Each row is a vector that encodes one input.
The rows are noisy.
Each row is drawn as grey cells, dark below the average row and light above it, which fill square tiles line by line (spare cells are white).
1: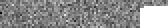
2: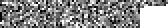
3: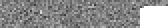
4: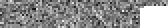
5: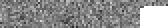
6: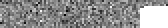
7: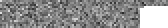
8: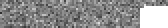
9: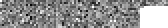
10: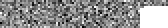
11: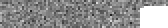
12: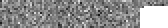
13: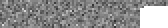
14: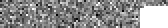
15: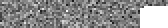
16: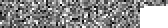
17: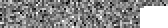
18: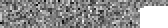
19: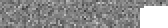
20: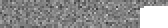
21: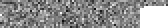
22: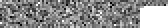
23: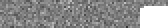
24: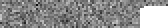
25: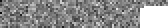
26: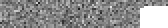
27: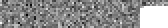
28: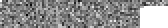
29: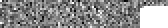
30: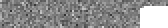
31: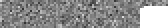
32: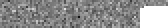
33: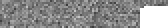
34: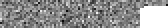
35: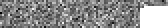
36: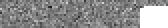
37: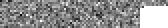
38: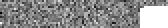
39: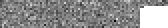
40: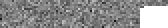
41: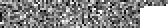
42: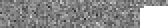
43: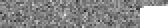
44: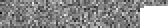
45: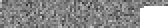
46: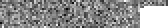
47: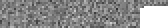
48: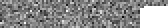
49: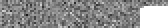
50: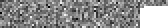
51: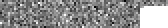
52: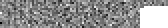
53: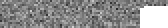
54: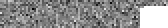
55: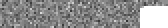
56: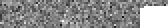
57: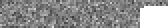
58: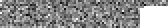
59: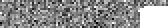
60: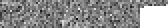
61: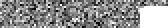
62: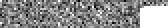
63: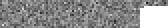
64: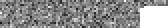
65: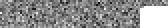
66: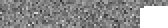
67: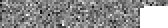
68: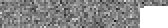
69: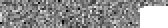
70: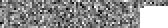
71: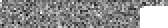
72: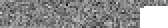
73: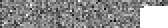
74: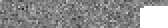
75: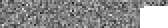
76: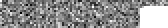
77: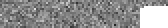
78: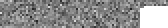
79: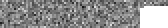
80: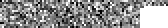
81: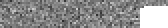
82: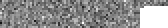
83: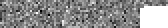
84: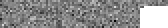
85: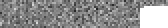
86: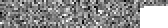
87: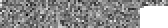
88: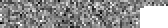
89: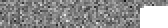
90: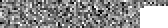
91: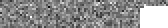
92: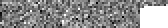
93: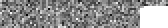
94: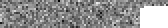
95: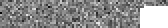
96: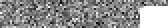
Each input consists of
either a point on a 6-point line, or a node of each of two 9-node trees.
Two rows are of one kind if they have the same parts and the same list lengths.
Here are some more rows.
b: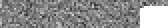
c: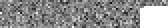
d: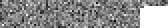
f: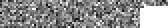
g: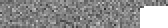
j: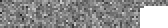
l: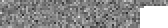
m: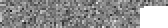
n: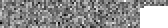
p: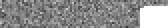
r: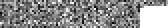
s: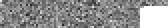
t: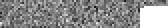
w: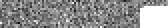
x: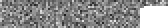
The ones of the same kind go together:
b, f, g, j, m, p, r, s, t, w, x
c, d, l, n

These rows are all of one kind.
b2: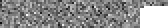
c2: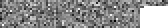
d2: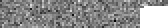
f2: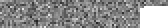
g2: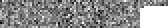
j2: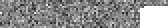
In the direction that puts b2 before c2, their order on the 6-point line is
b2, j2, g2, f2, c2, d2.
